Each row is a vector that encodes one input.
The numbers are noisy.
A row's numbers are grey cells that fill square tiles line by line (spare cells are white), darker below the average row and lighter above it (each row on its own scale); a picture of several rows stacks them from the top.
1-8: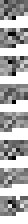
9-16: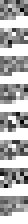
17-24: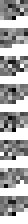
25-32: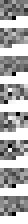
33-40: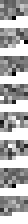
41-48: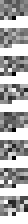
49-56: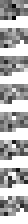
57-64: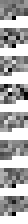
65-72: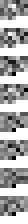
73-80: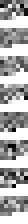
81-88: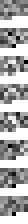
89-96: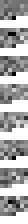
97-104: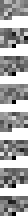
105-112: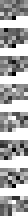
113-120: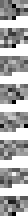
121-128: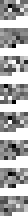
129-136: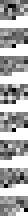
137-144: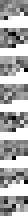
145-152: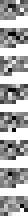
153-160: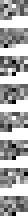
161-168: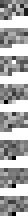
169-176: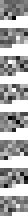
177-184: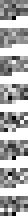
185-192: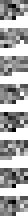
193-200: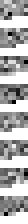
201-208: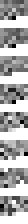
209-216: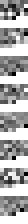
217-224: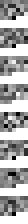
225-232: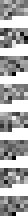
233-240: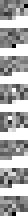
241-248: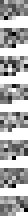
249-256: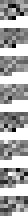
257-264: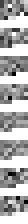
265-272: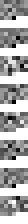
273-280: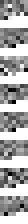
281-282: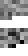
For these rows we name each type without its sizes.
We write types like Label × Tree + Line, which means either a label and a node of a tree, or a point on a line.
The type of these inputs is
Bool × (Label + Line).
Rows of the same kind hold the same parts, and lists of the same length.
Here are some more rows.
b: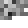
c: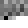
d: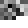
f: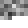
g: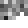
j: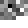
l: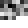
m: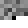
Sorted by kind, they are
b, d, f, j
c, g, l, m

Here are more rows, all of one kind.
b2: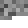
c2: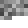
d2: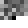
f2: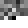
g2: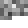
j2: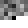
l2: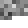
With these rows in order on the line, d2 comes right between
c2 and j2.
